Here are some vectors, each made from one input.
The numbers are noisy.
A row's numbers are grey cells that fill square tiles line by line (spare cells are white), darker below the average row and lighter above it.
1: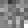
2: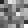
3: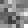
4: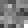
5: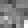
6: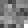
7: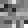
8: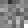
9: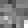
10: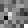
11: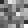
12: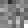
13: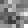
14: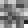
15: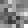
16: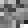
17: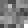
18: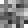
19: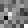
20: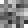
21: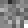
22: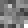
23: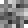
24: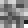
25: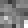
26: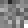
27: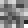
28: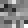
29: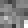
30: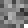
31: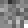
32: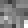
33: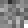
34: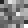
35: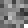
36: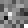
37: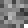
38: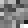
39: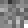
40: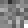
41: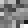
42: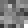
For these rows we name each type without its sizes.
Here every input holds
either a point on a circle, or a point on a line.
